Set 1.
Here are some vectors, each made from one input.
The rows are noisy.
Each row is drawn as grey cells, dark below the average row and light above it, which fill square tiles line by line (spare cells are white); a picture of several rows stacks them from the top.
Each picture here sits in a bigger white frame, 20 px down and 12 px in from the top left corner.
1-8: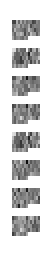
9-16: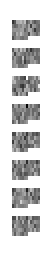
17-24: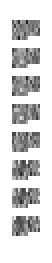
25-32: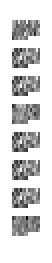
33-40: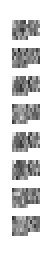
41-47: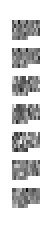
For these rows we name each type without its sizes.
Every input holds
a list of points on a line.
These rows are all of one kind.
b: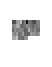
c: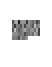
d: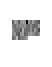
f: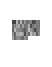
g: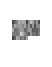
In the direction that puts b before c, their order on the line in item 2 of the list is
g, d, b, f, c.
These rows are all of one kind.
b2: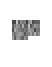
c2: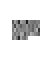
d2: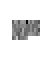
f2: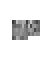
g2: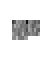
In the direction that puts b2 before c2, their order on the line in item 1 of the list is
f2, b2, g2, d2, c2.
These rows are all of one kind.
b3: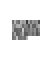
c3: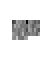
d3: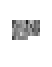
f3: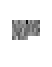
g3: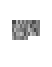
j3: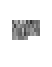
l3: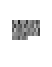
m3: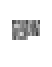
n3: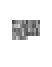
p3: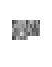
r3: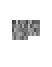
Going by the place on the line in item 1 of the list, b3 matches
f3 and j3.
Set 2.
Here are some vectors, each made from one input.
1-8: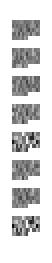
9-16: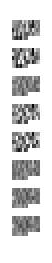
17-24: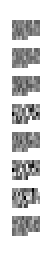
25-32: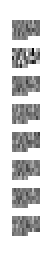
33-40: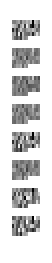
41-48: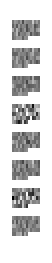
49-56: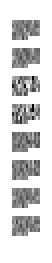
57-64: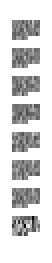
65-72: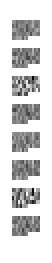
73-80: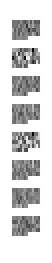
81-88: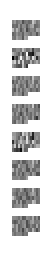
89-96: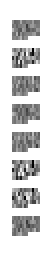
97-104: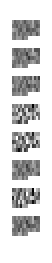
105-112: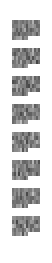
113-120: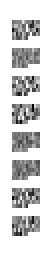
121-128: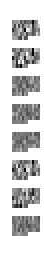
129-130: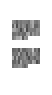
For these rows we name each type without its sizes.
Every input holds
either a point on a line, or three true/false values.
